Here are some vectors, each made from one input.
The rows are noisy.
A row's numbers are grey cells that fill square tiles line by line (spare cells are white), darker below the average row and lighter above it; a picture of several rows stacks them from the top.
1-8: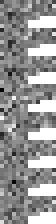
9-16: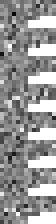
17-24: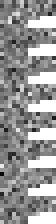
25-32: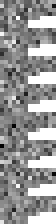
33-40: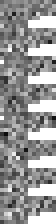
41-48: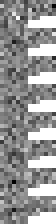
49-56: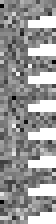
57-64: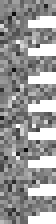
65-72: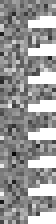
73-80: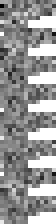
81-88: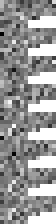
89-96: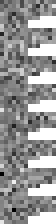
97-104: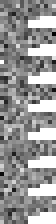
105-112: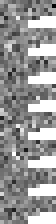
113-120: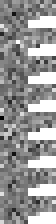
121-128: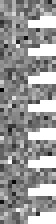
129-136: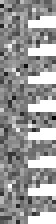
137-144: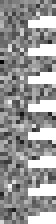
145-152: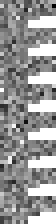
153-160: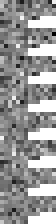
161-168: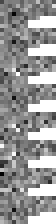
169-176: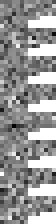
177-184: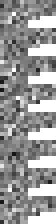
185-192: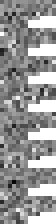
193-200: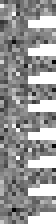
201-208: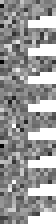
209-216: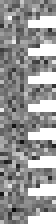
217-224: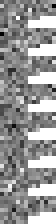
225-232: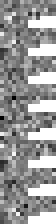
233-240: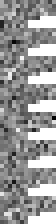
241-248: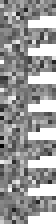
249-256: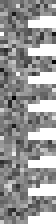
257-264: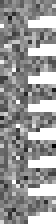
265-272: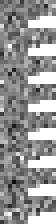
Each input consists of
a point on each of two 3-point lines and a node of a 10-node tree, together with either a node of each of two 10-node trees, or four true/false values.
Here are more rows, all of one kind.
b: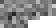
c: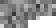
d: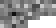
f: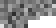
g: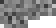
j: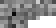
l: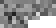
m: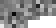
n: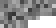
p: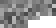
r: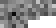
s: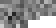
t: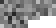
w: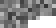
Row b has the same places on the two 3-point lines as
g, l, p and t.
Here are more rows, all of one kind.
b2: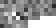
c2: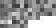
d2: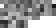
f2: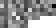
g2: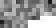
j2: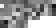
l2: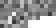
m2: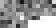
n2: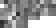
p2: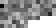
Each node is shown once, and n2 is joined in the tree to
m2 and p2.
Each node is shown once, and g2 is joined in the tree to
m2.
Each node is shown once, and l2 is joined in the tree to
f2 and j2.
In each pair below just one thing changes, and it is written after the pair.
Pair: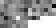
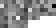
one of the four true/false values
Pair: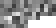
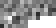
one of the four true/false values
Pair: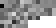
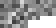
one of the four true/false values
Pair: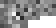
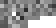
the node of the tree
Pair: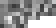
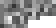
the place on one of the two 3-point lines
